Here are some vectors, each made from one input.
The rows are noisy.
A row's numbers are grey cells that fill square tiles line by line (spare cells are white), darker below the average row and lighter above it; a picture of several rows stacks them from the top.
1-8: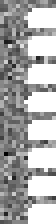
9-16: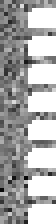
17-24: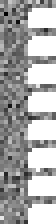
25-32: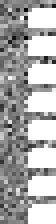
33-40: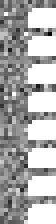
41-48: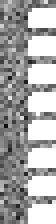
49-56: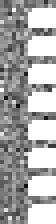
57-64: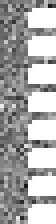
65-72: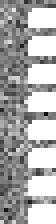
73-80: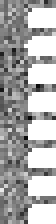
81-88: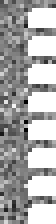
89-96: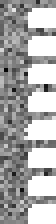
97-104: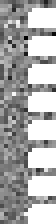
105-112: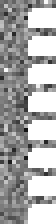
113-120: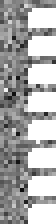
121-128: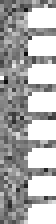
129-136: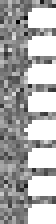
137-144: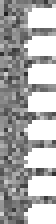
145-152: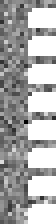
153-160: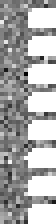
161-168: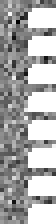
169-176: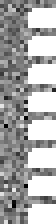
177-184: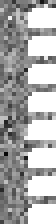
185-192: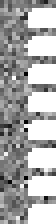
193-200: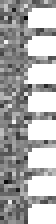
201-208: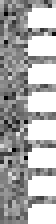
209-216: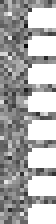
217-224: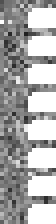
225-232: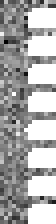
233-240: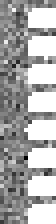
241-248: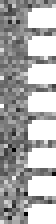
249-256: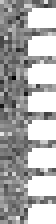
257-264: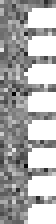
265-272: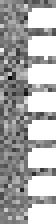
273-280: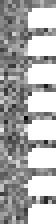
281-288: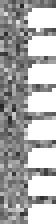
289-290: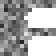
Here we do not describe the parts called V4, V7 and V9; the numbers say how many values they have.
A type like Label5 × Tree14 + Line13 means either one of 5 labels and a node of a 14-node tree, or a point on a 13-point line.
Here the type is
((Bool × Bool × Bool + V9) × Label6 + V4 × V7) × Tree11 × Tree11 × Tree12.
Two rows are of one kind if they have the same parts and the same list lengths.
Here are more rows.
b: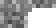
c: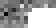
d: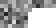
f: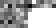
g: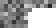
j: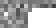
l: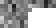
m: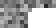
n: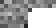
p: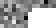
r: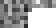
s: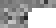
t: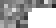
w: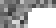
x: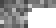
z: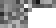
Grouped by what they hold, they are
b, d, g, l, m, n, p, s, w, x, z
c, f, r
j, t

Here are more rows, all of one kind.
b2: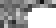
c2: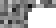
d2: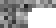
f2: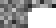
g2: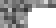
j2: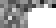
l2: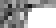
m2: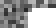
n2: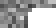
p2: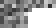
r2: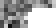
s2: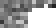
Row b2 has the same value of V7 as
j2 and s2.
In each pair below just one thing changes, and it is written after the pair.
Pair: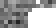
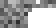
the label
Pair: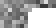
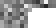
the label
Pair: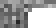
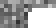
the label
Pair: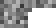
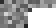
the node of one of the three trees
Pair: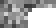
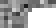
the node of one of the three trees
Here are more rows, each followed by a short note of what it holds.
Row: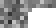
one of 6 labels, a node of each of two 11-node trees, a node of a 12-node tree and three true/false values
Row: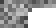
one of 6 labels, a node of each of two 11-node trees, a node of a 12-node tree and three true/false values
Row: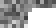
one of 6 labels, a node of each of two 11-node trees, a node of a 12-node tree and three true/false values
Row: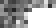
a node of each of two 11-node trees, a node of a 12-node tree, a value of V4 and a value of V7
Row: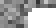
one of 6 labels, a node of each of two 11-node trees, a node of a 12-node tree and three true/false values
